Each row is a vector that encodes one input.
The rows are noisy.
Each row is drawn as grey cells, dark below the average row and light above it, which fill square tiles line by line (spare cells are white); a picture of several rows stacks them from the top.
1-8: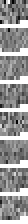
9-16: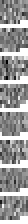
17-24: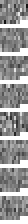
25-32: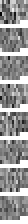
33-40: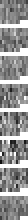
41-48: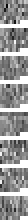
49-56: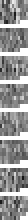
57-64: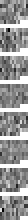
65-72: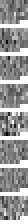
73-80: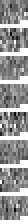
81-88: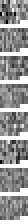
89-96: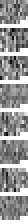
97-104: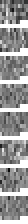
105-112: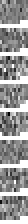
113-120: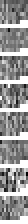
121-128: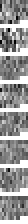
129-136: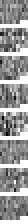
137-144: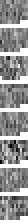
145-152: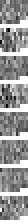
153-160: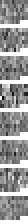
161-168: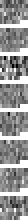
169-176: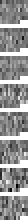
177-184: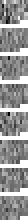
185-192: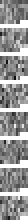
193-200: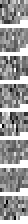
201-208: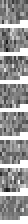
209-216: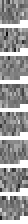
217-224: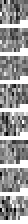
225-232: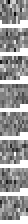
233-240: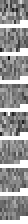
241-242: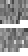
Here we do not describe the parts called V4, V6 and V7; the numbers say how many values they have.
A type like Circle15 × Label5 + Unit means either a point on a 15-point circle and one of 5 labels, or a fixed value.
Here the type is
((Bool × Bool × Bool × Bool + Unit) × V6 + V4) × V7 + Circle8 + Circle10.
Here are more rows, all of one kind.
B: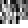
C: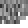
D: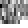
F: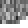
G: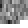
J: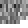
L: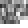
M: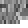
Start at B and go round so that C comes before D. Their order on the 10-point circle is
B, J, C, F, G, D, L, M.
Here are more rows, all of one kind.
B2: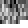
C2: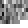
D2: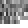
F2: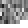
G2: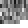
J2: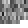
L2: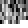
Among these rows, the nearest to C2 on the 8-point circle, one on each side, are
F2 and J2.
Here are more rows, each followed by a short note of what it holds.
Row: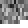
a point on an 8-point circle
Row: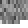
four true/false values, a value of V6 and a value of V7
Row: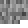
four true/false values, a value of V6 and a value of V7
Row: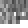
a value of V6 and a value of V7
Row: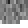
a value of V6 and a value of V7
